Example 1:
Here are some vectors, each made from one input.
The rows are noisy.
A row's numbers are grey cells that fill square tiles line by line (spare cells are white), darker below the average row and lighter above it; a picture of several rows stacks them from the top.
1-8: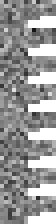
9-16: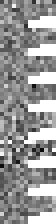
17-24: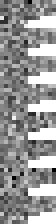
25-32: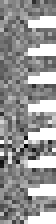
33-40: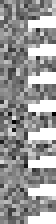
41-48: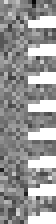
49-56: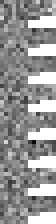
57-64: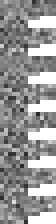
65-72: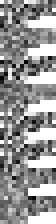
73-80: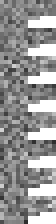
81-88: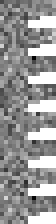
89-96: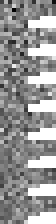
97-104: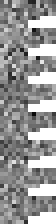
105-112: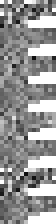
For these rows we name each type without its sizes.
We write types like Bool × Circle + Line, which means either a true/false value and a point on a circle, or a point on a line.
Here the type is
Circle + Unit.
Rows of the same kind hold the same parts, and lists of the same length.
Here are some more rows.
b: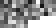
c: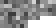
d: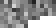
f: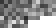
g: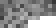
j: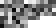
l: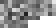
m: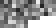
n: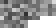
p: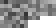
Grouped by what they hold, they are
b, c, d, f, g, l, m, n, p
j

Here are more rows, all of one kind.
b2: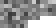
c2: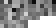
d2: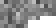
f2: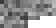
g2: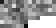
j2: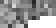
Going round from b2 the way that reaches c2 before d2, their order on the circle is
b2, f2, g2, j2, c2, d2.
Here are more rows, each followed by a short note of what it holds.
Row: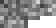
a point on a circle
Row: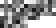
a fixed value
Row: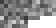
a point on a circle
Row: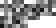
a fixed value
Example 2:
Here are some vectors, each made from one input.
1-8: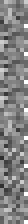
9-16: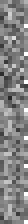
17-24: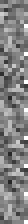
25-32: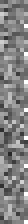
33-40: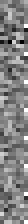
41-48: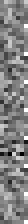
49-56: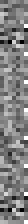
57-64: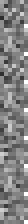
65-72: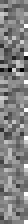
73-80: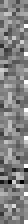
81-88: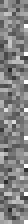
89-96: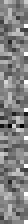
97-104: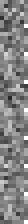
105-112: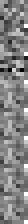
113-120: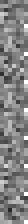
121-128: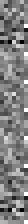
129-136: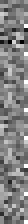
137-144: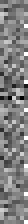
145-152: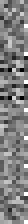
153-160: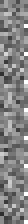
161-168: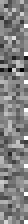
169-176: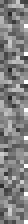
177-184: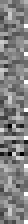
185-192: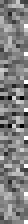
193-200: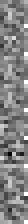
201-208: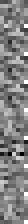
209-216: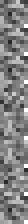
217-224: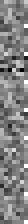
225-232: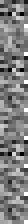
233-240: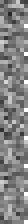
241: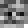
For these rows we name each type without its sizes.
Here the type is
Line.
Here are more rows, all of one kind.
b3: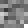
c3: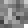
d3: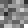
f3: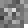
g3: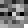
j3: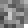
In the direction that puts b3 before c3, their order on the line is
g3, d3, b3, c3, j3, f3.
